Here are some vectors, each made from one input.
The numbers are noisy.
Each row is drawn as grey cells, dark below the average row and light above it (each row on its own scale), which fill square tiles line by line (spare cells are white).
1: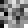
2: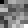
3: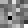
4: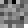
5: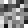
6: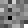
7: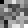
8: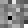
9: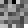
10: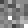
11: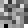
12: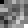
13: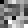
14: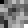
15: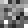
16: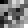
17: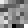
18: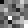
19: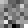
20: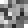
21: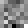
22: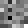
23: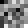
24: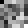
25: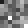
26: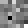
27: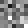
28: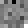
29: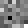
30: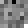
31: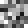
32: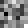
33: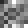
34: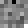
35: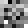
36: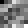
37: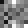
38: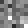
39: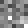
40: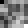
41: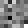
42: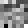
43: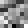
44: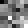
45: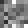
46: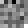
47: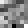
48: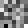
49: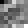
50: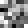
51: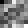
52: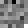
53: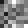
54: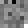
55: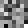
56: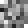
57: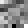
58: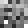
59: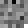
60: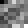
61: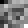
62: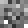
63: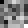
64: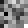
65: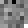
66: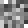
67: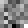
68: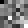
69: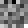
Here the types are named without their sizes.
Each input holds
either a point on a line, or four true/false values.
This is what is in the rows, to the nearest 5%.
About 15% of them hold a point on a line. The rest hold four true/false values.
